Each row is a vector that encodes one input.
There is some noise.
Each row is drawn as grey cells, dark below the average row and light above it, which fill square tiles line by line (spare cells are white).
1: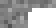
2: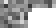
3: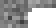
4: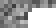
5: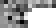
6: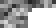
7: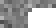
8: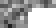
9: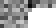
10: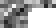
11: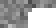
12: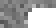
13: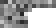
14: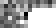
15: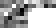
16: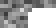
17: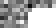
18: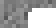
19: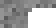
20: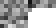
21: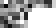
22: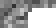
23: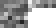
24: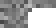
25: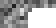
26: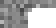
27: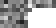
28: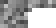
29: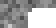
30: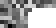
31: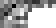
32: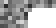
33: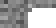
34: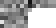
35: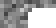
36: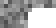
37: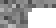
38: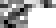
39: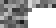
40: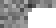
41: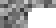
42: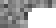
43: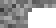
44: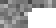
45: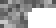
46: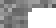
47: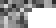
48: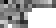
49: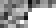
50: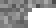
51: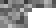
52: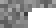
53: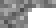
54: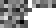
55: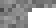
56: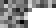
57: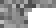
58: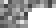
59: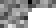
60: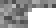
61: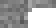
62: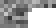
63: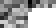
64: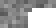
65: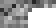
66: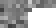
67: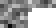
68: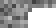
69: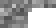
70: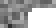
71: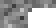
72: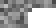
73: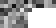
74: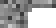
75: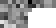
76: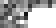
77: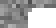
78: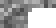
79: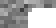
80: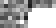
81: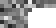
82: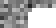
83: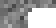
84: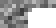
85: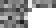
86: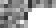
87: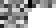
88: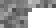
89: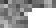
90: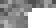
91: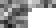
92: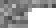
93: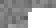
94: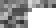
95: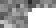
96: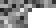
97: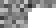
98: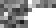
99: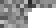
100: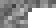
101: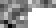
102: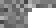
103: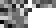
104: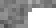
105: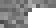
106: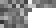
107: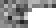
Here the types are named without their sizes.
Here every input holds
a point on a line, together with either a label, or a point on a line.
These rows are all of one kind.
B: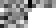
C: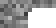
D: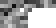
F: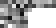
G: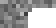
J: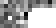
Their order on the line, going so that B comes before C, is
J, B, D, C, F, G.
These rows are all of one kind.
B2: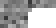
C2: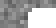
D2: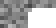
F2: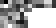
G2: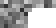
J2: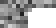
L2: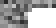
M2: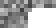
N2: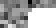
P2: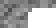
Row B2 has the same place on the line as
C2 and N2.
